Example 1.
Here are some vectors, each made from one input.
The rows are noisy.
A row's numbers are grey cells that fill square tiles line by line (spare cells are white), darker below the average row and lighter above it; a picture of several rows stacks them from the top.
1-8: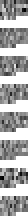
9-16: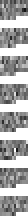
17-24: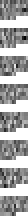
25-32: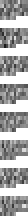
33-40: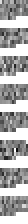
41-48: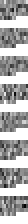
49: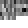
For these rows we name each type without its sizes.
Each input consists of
three true/false values.
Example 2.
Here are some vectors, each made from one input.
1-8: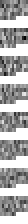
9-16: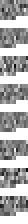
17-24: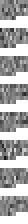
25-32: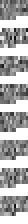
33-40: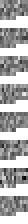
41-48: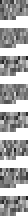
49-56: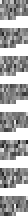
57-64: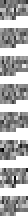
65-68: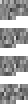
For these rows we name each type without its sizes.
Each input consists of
three true/false values.
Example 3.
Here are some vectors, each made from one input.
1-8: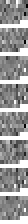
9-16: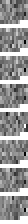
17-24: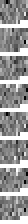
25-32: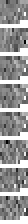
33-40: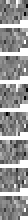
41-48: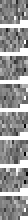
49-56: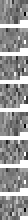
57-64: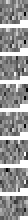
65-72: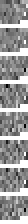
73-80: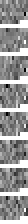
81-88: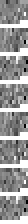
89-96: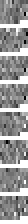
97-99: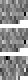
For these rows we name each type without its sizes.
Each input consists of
a point on a line.
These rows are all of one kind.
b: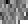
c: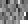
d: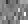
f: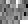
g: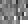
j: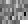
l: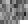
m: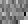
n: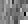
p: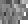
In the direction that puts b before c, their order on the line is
f, j, m, n, l, g, d, p, b, c.
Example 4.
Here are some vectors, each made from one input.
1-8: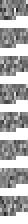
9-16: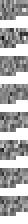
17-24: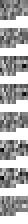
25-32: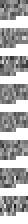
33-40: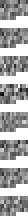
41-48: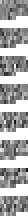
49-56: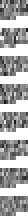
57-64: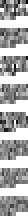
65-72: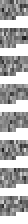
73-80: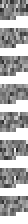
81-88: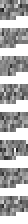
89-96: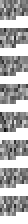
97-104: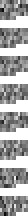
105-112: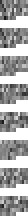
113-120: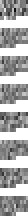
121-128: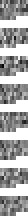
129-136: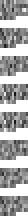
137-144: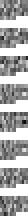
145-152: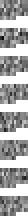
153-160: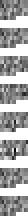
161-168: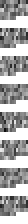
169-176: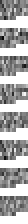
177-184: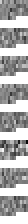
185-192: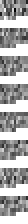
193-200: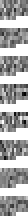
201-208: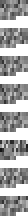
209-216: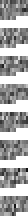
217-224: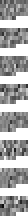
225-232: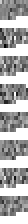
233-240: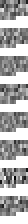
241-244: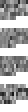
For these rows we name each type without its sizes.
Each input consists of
three true/false values.
